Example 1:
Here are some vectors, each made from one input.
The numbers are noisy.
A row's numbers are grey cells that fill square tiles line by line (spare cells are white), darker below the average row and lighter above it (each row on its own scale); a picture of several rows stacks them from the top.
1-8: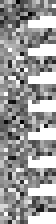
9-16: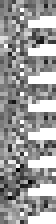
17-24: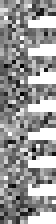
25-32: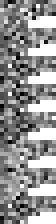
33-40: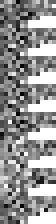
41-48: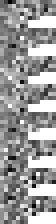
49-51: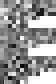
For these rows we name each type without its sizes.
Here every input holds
either a point on a line, or three true/false values.
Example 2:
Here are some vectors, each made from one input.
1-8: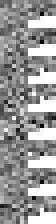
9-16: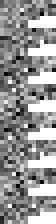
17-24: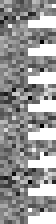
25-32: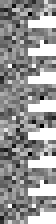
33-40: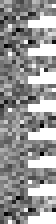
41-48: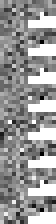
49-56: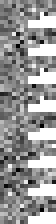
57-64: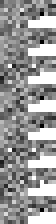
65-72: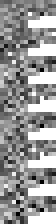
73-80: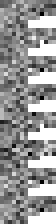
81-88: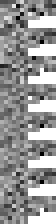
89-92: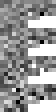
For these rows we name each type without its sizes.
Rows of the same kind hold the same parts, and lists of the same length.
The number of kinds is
3.
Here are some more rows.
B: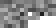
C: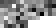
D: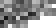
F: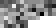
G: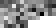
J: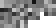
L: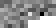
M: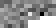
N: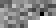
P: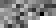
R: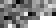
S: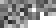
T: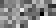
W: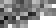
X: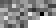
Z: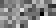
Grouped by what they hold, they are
B, C, F, G, L, M, N, P, X
D, J, R, S, W
T, Z

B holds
three true/false values.
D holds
a point on a circle.
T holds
a fixed value.
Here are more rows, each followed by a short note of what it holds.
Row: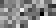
a fixed value
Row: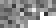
a point on a circle
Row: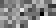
a fixed value
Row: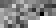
three true/false values
